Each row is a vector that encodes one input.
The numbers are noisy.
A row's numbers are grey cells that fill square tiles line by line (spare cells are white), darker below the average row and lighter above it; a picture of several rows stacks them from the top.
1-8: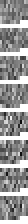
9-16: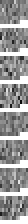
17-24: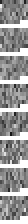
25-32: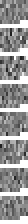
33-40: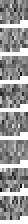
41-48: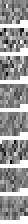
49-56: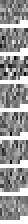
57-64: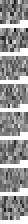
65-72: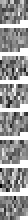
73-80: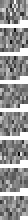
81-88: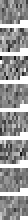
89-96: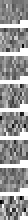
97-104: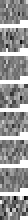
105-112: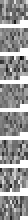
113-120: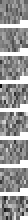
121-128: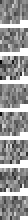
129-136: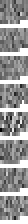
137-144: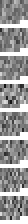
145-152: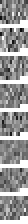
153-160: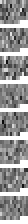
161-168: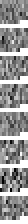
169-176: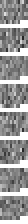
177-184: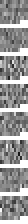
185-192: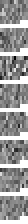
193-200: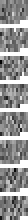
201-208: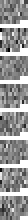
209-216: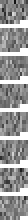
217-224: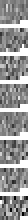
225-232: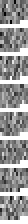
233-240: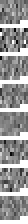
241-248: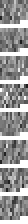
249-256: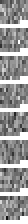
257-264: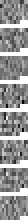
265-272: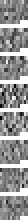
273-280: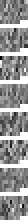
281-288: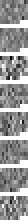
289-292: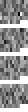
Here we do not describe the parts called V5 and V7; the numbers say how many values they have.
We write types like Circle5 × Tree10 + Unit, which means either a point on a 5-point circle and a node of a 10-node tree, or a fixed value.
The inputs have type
(Bool × Bool × Bool + V7) × V5 + Line8.
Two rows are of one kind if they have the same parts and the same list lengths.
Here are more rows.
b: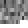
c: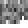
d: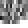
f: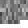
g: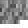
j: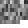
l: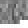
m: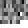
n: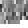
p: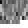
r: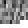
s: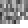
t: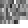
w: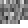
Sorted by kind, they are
b, f, g, j, l, p, r, t
c, m, n, w
d, s

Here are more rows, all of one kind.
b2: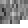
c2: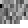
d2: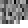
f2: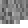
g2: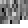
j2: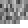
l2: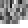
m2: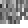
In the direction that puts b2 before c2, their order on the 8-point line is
d2, l2, f2, g2, b2, m2, c2, j2.
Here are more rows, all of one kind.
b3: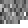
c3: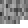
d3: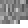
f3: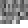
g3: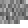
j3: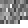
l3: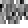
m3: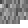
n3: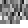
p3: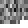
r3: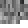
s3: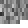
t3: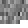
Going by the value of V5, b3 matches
f3, l3, r3 and t3.
